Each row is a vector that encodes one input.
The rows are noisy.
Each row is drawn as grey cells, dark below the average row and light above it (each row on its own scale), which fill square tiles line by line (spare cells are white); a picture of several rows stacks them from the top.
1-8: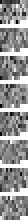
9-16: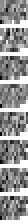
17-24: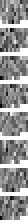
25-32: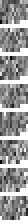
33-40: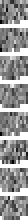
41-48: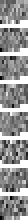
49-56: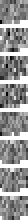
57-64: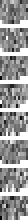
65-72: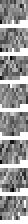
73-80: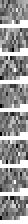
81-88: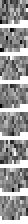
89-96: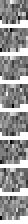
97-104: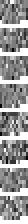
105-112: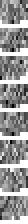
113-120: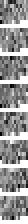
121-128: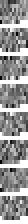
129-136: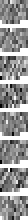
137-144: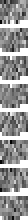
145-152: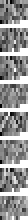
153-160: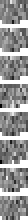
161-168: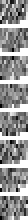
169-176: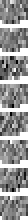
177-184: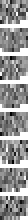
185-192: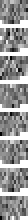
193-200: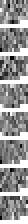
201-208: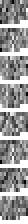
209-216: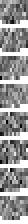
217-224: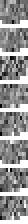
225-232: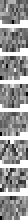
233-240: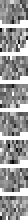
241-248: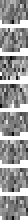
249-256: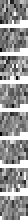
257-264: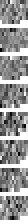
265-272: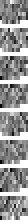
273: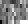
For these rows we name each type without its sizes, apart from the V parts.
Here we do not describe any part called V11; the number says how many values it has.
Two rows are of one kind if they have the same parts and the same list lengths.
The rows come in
3 kinds.
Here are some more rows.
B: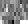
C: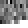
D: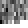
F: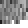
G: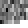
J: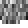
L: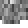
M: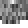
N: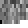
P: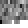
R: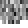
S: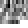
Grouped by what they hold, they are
B, J, L, M, R
C, D, F, G, N, P
S

